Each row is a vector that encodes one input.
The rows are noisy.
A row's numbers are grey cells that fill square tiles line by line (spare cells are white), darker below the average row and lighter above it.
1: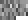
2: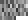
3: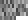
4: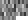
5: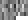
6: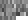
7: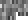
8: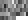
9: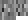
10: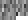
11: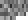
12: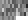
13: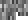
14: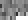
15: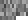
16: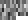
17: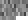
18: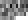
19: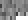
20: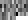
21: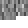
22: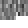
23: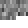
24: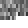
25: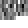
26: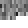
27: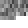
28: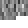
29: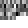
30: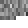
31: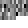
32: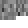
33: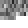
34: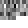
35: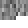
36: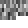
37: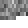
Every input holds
a point on a 4-point line and a true/false value.
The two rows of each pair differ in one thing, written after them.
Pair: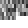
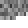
the place on the 4-point line
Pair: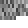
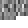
the true/false value
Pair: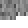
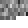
the true/false value
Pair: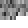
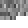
the place on the 4-point line
